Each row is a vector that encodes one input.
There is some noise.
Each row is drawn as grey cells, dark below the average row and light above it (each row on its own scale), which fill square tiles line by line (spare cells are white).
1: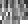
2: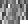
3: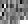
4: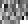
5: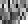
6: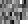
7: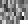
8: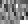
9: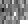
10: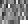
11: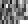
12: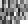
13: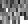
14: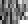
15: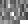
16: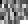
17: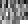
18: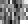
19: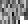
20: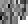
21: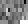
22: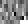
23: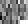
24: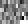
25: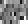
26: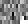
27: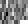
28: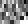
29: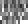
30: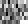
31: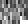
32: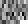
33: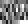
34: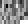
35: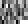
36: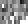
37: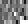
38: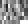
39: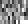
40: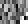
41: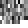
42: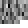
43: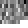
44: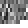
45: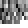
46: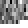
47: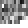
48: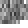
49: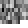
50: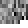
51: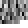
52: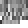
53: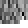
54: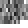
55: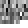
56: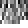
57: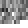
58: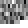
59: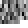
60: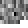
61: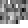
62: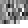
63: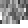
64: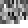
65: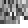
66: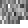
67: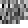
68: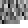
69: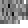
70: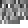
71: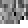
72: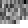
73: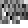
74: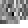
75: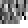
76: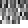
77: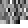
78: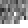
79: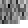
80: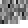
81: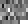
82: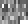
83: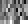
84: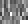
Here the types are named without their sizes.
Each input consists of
a label, together with either a point on a line, or four true/false values.
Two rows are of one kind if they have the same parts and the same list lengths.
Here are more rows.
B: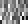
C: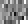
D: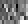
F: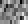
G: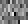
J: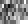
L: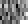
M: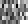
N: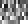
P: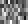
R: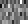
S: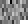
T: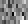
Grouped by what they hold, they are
B, G, R, S
C, D, F, J, L, M, N, P, T

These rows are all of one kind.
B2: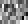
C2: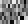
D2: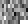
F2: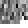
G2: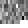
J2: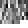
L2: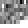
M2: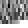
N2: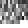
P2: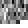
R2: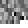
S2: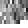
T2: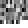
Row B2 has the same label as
G2 and L2.
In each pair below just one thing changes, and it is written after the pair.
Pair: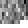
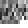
the label
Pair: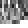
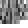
the label
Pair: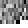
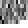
one of the four true/false values
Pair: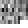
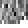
the label
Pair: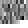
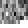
the label
